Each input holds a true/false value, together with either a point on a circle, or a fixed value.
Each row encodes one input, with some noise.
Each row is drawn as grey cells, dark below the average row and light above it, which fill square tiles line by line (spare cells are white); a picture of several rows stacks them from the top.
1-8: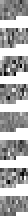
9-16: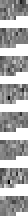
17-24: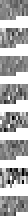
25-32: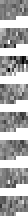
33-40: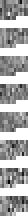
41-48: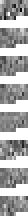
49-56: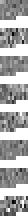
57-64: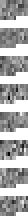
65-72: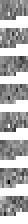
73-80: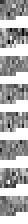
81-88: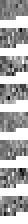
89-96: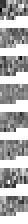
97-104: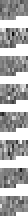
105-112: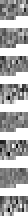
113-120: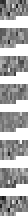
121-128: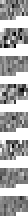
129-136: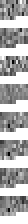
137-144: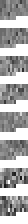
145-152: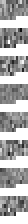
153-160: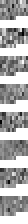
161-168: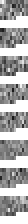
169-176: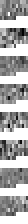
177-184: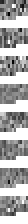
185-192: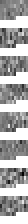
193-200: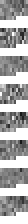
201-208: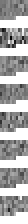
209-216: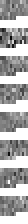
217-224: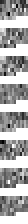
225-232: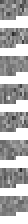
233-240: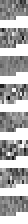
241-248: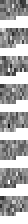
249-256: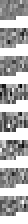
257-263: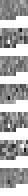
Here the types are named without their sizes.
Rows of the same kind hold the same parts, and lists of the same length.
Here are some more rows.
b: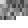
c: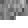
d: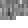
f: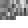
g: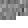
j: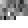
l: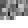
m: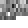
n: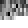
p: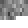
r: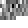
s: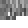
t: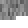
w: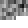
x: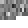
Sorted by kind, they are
b, d, f, j, l, n, p, r, s, t, w, x
c, g, m

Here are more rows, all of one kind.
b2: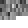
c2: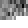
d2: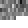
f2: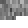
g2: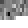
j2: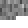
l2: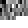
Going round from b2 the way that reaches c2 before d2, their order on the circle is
b2, f2, l2, c2, g2, d2, j2.
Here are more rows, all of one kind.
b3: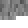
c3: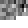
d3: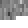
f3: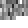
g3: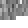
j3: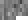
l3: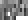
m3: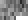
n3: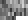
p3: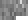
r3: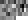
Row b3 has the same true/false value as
j3, l3 and m3.
